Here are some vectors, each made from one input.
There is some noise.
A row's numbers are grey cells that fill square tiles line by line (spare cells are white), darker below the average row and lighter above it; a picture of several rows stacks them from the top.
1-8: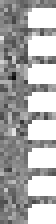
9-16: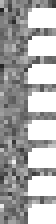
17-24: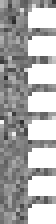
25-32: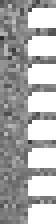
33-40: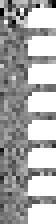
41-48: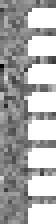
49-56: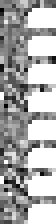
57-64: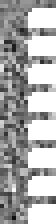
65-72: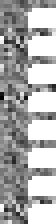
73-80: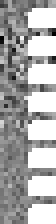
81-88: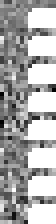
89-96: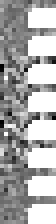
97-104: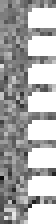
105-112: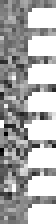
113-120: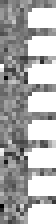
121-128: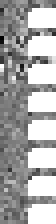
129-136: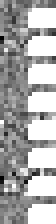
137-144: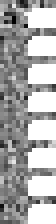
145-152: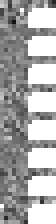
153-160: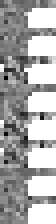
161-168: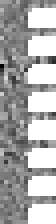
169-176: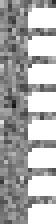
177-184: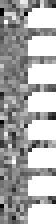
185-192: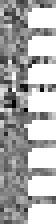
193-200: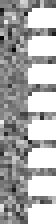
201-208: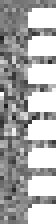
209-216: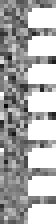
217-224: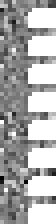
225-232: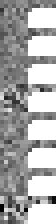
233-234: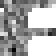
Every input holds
either a point on a 7-point line, or a node of a 12-node tree and a true/false value.
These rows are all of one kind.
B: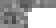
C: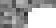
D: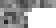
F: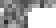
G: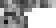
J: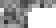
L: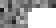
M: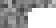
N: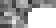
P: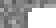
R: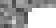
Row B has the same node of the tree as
G and J.
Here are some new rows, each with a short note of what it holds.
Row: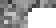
a point on a 7-point line
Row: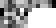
a node of a 12-node tree and a true/false value
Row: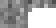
a node of a 12-node tree and a true/false value
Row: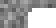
a point on a 7-point line
